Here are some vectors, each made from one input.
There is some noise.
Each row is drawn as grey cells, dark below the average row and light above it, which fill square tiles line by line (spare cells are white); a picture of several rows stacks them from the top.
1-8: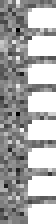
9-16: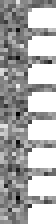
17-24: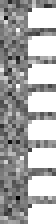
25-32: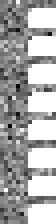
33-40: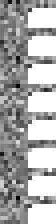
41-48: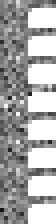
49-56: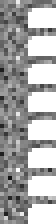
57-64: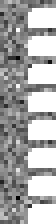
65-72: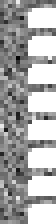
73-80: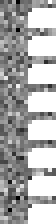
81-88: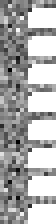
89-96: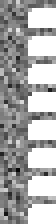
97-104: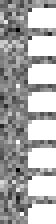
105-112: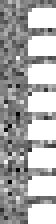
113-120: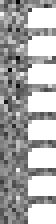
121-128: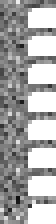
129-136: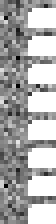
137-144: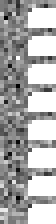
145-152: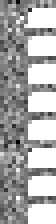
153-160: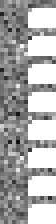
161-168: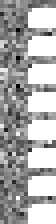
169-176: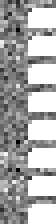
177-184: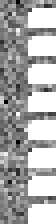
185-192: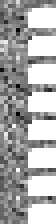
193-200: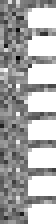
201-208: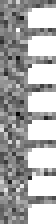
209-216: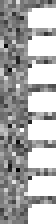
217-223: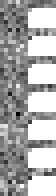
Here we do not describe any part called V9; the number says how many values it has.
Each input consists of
either a fixed value, or three labels (each one of 8), or two values of V9.
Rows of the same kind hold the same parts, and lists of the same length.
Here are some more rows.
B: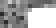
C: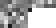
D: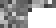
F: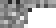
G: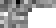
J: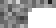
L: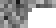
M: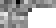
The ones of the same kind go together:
B, J
C, D, F, L
G, M

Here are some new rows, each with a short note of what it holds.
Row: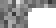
two values of V9
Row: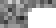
two values of V9
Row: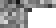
three labels (each one of 8)
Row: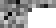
three labels (each one of 8)
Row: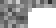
two values of V9
